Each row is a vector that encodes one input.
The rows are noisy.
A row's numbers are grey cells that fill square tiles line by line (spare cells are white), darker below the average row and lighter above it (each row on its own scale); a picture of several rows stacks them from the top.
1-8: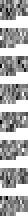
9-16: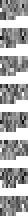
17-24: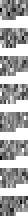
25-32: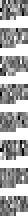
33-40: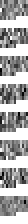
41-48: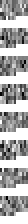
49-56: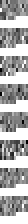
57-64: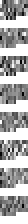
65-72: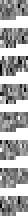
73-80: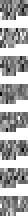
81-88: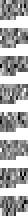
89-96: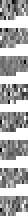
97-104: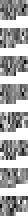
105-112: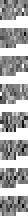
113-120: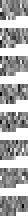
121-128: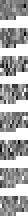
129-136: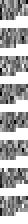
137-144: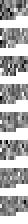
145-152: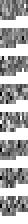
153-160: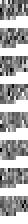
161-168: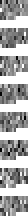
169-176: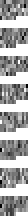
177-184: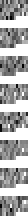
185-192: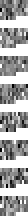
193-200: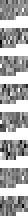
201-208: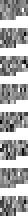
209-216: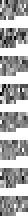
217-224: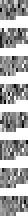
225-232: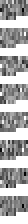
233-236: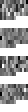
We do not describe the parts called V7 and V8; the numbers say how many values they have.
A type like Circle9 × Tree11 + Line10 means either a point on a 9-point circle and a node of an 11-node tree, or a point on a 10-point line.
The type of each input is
Bool × (Circle9 + V8) × Line6 × V7.
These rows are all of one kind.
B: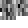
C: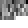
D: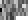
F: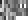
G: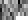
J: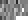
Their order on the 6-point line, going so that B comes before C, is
B, D, G, C, J, F.
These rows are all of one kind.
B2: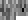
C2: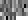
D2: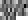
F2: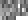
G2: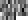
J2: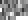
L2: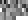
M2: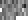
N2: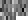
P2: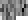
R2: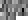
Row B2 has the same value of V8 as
J2 and N2.
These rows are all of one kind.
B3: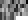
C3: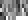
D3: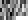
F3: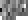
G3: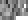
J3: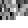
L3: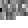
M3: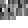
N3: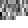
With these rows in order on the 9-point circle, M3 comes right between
C3 and F3.
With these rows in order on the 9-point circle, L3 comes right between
J3 and N3.
